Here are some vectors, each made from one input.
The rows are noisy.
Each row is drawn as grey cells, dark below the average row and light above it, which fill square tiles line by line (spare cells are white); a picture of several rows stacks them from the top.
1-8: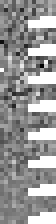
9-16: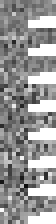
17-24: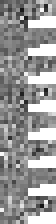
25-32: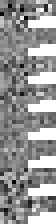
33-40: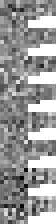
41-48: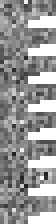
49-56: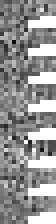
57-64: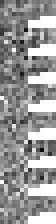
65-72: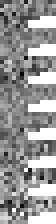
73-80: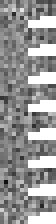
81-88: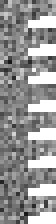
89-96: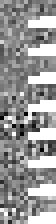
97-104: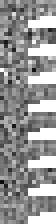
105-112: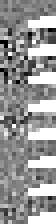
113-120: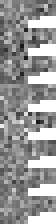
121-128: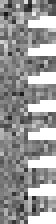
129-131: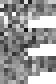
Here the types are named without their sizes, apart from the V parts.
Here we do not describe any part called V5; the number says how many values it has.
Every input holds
either a label, or a node of a tree and a value of V5.
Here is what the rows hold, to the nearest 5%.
About 50% of them hold a label. The rest hold a node of a tree and a value of V5.
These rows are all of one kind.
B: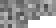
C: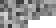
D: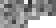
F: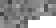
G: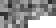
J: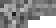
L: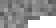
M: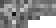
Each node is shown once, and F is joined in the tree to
M.
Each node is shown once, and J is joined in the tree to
B and L.
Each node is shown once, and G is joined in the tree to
B, C and D.
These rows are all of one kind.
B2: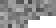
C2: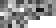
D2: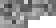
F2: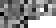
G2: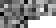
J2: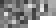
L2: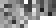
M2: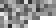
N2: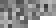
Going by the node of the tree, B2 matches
C2, G2 and M2.
